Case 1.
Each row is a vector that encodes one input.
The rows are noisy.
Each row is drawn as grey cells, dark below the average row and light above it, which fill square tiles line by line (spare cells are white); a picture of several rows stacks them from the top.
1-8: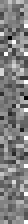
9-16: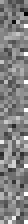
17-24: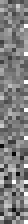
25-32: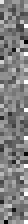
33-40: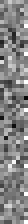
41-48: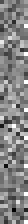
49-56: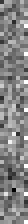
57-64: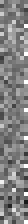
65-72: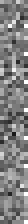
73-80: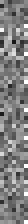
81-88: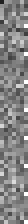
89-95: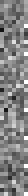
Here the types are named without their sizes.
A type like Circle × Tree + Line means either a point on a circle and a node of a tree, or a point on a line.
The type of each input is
Bool × Bool × Bool × Bool + Line.
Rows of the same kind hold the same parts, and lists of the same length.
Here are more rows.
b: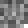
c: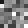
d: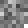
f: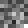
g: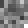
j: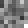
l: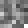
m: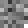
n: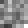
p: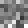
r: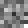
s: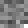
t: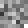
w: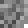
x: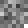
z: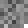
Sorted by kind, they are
b, f, m, s
c, d, g, j, l, n, p, r, t, w, x, z

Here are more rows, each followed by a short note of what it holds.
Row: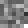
a point on a line
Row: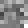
four true/false values
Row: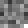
a point on a line
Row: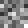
four true/false values
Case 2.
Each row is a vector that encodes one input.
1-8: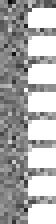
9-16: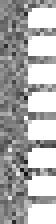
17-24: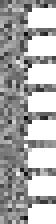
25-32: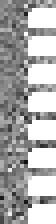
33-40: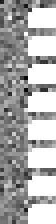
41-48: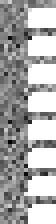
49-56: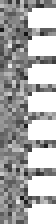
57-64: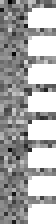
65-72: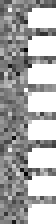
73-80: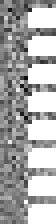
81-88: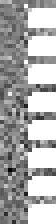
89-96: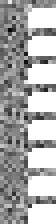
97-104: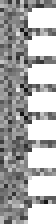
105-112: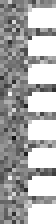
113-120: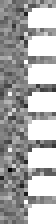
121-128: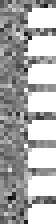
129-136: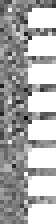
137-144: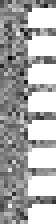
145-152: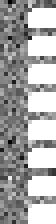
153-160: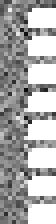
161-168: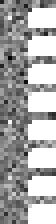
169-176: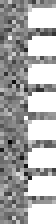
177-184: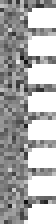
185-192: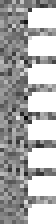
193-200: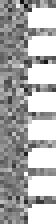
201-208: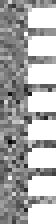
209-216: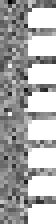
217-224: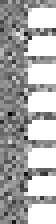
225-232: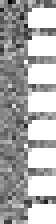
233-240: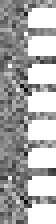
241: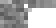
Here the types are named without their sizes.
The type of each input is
Line + Tree.
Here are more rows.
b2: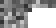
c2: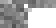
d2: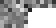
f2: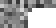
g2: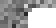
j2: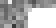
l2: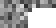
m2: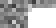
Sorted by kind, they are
b2, d2, f2, l2
c2, g2, j2, m2

